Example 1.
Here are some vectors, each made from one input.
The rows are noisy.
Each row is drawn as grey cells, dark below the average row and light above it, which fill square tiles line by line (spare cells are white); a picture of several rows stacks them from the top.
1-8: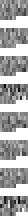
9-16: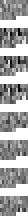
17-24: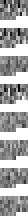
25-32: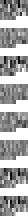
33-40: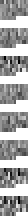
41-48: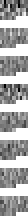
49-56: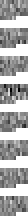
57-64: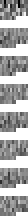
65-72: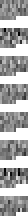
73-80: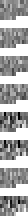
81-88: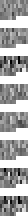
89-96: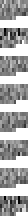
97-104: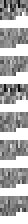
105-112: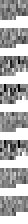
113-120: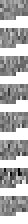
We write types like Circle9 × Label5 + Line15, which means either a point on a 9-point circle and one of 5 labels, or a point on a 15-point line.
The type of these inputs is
Bool × Circle10 + Label5.
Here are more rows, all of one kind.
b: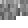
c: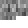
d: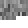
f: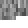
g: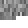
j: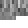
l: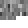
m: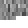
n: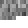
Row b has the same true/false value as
d, g and l.
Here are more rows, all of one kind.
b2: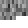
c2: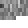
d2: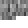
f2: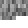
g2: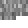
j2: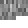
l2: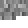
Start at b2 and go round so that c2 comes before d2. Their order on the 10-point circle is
b2, c2, j2, g2, l2, f2, d2.
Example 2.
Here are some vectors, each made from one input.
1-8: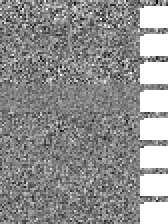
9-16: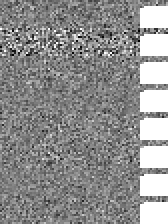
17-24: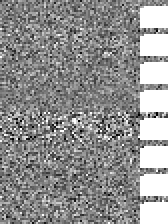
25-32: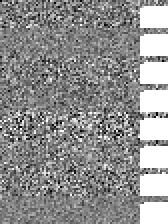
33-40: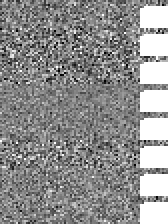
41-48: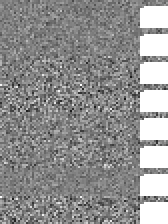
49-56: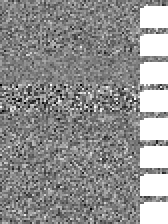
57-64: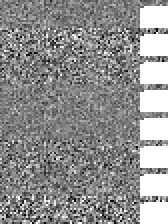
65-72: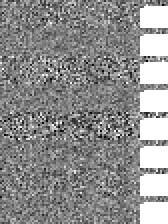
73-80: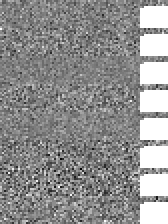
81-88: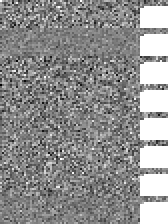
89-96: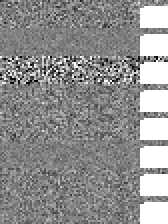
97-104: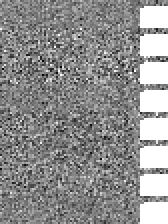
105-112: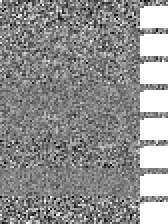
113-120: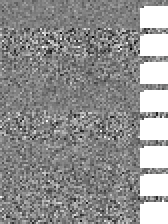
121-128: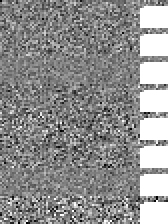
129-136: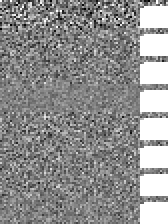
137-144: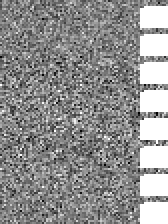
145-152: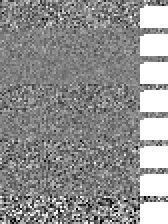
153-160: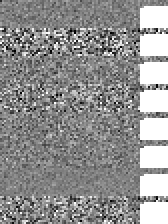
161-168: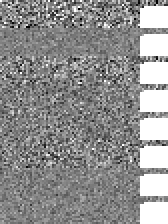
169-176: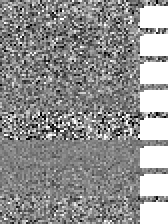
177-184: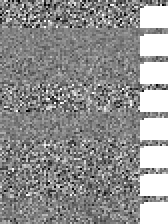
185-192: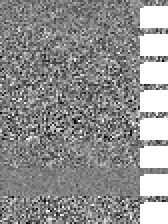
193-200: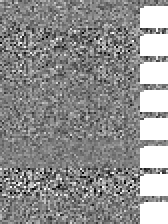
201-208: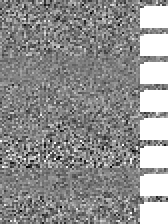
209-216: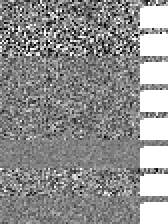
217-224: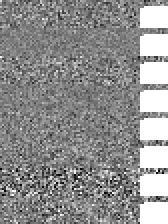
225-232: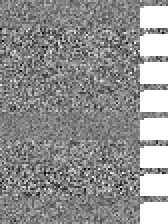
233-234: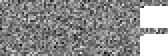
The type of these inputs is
Line9 + Line13 + Tree15.
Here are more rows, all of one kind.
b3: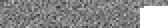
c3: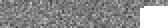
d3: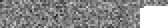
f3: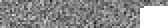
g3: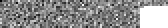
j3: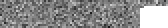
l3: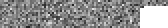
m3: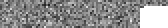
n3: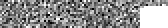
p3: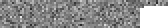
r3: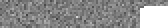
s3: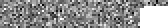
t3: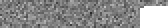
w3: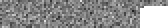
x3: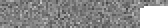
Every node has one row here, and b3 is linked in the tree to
c3, n3 and s3.
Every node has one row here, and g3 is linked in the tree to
p3, r3 and x3.
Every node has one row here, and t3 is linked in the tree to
j3, l3 and n3.
